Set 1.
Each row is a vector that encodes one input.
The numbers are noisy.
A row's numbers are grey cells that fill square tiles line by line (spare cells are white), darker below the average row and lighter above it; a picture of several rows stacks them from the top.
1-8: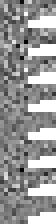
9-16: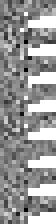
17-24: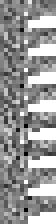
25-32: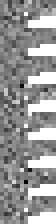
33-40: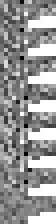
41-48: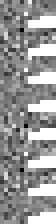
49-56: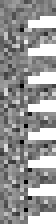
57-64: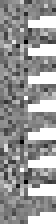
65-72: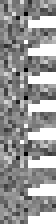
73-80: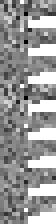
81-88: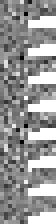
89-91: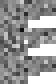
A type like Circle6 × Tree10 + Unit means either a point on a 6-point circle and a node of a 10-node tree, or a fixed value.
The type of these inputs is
Line10.
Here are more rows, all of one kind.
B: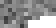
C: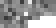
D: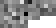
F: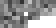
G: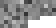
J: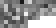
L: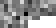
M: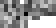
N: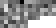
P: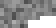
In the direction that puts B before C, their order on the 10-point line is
M, L, D, G, P, B, C, F, J, N.
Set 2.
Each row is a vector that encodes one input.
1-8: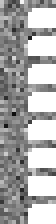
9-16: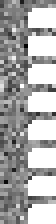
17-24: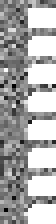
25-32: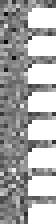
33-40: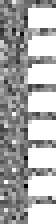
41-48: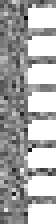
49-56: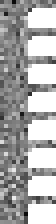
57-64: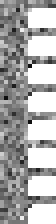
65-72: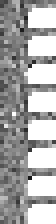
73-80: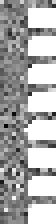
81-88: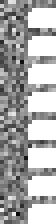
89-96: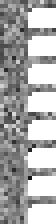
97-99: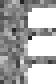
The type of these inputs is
Bool × Bool × Bool × Bool + Unit.
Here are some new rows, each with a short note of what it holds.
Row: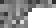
four true/false values
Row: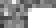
four true/false values
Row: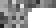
four true/false values
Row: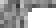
four true/false values
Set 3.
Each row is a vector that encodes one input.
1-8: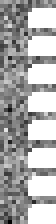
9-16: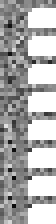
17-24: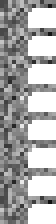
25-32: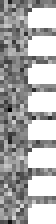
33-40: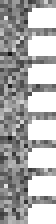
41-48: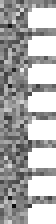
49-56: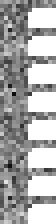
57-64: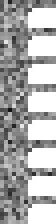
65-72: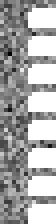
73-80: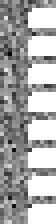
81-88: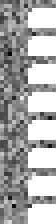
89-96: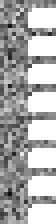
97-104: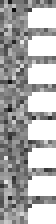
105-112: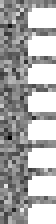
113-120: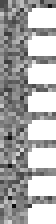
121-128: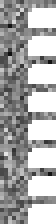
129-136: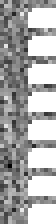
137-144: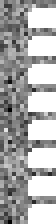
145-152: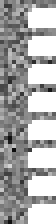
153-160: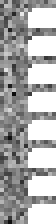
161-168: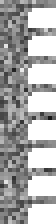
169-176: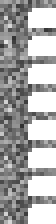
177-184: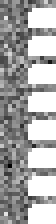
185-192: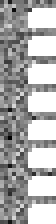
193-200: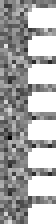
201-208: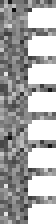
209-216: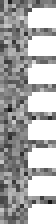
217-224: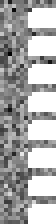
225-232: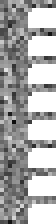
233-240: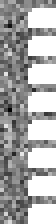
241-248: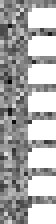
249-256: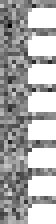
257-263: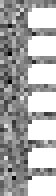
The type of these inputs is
Line15.
